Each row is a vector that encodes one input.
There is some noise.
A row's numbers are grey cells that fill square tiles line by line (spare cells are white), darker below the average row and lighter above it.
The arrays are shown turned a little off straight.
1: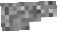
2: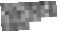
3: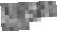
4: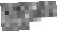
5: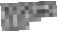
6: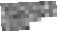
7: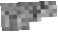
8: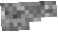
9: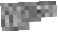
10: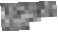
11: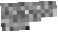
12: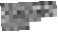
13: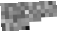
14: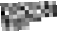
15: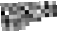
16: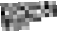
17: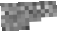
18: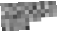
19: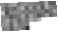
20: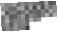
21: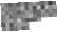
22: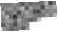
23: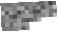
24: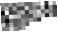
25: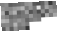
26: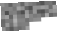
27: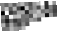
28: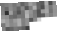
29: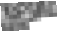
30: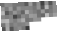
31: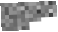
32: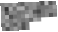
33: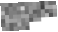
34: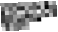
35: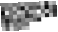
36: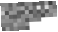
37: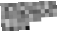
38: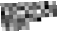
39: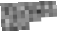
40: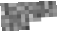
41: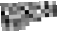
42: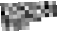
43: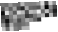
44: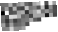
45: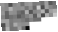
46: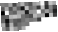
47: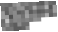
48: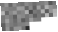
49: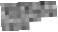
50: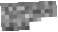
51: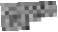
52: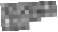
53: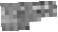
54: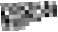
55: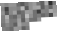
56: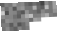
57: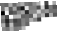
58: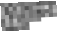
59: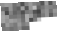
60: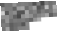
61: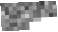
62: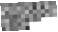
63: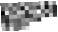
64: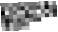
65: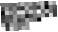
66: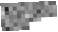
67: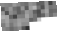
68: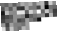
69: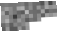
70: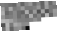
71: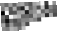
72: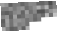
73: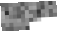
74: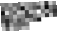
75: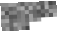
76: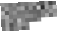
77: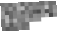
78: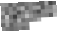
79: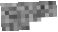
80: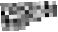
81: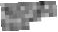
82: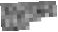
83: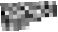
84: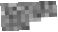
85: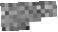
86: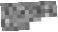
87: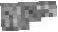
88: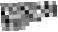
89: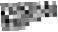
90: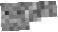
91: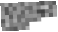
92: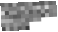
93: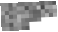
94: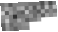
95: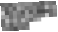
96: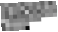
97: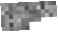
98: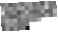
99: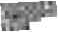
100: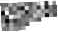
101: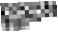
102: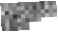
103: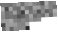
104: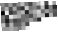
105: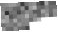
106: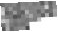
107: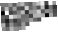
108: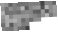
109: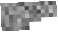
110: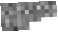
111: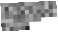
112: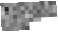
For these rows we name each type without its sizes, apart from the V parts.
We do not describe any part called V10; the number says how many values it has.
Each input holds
either a point on a line, or a node of a tree and a value of V10.
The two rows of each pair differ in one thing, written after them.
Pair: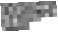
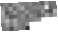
the node of the tree
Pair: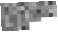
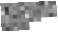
the value of V10
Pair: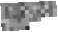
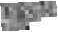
the value of V10
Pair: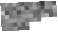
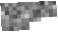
the node of the tree
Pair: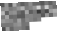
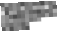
the value of V10
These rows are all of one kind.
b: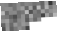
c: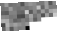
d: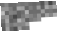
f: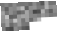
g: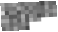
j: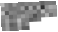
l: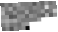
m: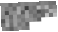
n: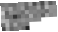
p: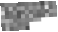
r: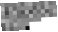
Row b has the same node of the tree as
l, n and p.
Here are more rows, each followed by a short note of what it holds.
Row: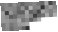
a node of a tree and a value of V10
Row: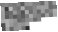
a node of a tree and a value of V10
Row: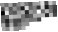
a point on a line
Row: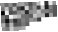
a point on a line
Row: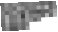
a node of a tree and a value of V10
